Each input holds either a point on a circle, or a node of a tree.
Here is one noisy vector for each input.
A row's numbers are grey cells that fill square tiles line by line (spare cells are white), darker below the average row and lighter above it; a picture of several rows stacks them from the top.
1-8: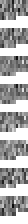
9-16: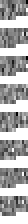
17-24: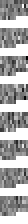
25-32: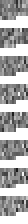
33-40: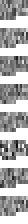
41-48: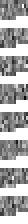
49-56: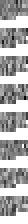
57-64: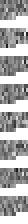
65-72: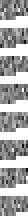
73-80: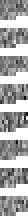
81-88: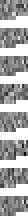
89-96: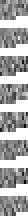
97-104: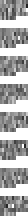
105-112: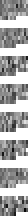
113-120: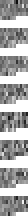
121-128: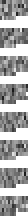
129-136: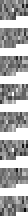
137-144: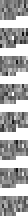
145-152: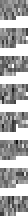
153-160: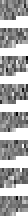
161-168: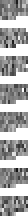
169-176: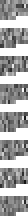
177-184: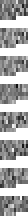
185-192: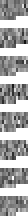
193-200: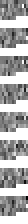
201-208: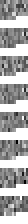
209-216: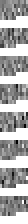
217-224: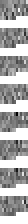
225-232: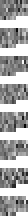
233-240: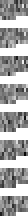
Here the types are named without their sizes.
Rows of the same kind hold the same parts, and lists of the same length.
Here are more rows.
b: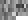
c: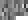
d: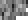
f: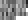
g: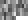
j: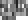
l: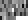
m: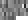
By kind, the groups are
b, c, g, j, m
d, f, l

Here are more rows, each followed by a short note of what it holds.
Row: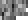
a node of a tree
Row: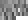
a point on a circle
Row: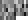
a node of a tree
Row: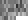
a point on a circle
